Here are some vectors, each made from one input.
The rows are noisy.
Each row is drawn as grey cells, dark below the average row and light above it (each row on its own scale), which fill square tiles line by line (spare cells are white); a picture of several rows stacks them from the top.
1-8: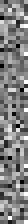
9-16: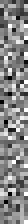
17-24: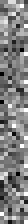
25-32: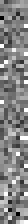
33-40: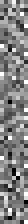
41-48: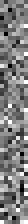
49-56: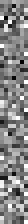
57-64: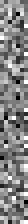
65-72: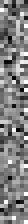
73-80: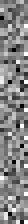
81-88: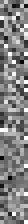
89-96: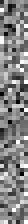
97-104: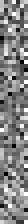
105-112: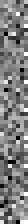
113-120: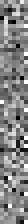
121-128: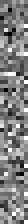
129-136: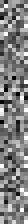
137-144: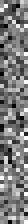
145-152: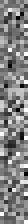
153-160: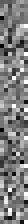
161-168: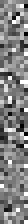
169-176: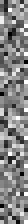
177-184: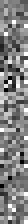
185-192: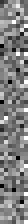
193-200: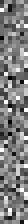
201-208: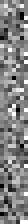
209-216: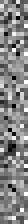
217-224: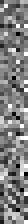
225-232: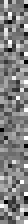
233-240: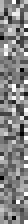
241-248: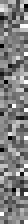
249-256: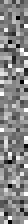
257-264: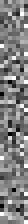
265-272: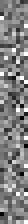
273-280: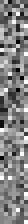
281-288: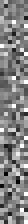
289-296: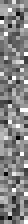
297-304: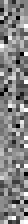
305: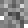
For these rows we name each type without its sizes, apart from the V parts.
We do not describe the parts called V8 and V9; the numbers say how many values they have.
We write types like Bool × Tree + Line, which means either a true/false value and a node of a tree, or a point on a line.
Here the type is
Bool × Label × V8 × V9 + Unit.
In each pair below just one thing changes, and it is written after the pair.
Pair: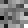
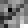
the true/false value
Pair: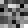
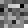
the true/false value
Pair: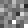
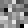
the value of V9
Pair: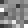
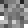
the value of V9
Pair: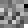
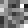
the value of V8
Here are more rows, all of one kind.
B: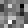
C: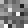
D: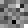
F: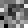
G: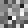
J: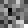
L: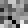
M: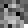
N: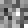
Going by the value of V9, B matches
C and D.
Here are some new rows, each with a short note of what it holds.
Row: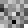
a label, a true/false value, a value of V8 and a value of V9
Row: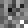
a label, a true/false value, a value of V8 and a value of V9
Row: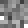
a label, a true/false value, a value of V8 and a value of V9
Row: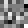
a fixed value
